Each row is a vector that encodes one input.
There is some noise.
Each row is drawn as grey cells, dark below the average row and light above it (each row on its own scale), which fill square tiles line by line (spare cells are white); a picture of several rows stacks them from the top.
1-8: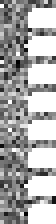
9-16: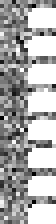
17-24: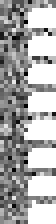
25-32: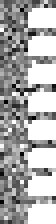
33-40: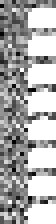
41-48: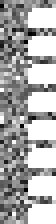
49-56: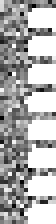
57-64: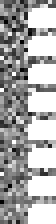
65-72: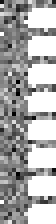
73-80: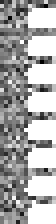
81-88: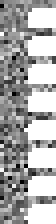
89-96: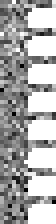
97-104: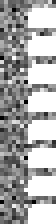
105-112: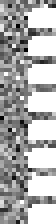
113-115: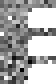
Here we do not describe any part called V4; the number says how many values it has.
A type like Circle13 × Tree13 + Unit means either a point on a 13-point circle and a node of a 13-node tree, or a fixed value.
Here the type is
Label5 × (Line7 + V4).
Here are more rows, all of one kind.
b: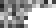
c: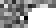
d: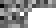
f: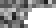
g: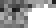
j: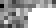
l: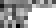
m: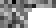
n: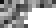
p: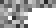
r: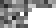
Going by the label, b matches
g, j and l.
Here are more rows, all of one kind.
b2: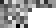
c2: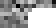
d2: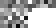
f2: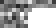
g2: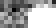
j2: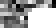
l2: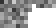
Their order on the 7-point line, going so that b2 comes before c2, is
b2, c2, f2, d2, l2, j2, g2.
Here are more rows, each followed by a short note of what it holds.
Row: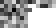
one of 5 labels and a value of V4
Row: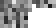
one of 5 labels and a point on a 7-point line
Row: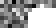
one of 5 labels and a point on a 7-point line
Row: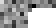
one of 5 labels and a value of V4
